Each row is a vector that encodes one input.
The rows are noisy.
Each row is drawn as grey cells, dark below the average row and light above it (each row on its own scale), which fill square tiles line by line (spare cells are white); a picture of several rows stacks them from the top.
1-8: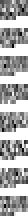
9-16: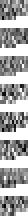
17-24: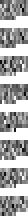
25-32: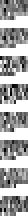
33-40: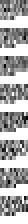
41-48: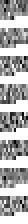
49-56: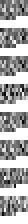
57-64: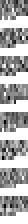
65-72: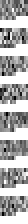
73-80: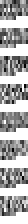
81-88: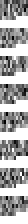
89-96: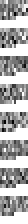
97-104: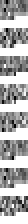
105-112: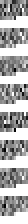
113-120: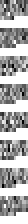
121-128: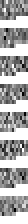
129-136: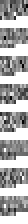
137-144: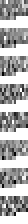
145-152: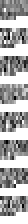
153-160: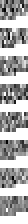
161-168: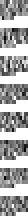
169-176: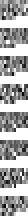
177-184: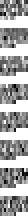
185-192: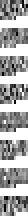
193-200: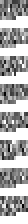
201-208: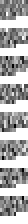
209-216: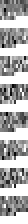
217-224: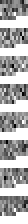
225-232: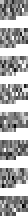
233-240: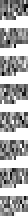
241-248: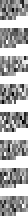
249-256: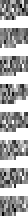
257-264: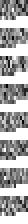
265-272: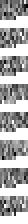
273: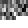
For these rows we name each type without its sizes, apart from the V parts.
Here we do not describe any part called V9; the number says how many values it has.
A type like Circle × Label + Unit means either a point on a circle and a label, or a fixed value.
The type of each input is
Bool × (Line + V9).
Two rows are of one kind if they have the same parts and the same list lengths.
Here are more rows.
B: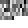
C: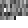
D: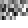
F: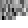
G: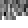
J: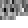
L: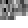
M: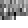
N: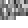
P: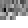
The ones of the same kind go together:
B, D, G, J, N, P
C, F, L, M

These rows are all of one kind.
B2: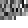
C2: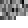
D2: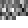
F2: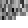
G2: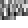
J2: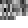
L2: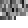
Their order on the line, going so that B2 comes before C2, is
G2, D2, J2, L2, B2, F2, C2.
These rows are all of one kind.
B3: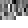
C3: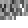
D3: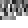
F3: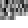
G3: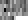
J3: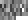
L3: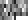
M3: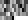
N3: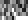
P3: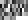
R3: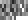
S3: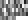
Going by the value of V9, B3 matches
D3, F3, P3 and S3.
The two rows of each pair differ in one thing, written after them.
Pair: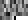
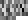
the place on the line
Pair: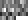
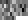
the place on the line
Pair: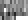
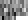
the place on the line
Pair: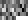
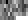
the place on the line
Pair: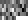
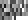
the place on the line
